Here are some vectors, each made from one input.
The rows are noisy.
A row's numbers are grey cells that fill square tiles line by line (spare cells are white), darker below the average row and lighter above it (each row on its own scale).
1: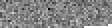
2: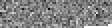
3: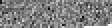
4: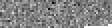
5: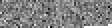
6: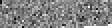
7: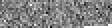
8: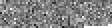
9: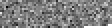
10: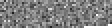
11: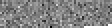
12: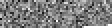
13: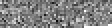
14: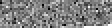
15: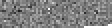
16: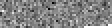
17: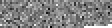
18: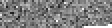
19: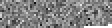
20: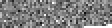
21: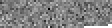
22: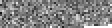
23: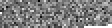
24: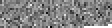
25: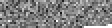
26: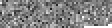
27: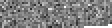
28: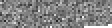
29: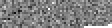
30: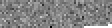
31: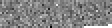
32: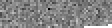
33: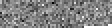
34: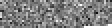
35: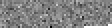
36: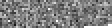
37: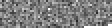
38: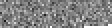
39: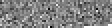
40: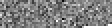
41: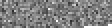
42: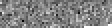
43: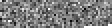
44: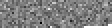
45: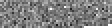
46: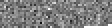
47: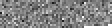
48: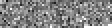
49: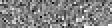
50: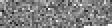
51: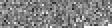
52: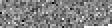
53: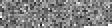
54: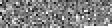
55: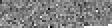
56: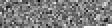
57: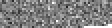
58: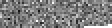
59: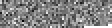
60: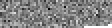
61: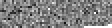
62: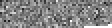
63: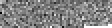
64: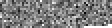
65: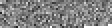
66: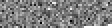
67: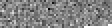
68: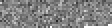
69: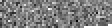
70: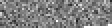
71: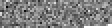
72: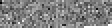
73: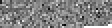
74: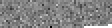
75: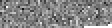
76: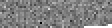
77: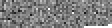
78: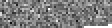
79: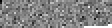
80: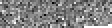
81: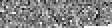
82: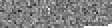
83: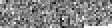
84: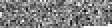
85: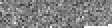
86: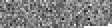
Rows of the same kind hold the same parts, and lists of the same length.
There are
2 kinds of row.
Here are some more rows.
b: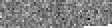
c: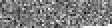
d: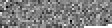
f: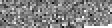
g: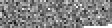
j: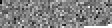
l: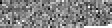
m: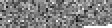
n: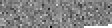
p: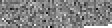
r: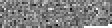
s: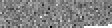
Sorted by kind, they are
b, c, d, f, g, m, r
j, l, n, p, s

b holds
a node of a 9-node tree and a true/false value.
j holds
a point on a 5-point line and a true/false value.
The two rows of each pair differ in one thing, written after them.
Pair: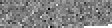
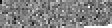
the place on the 5-point line
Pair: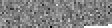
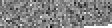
the place on the 5-point line
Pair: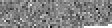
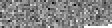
the true/false value
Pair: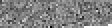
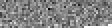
the true/false value
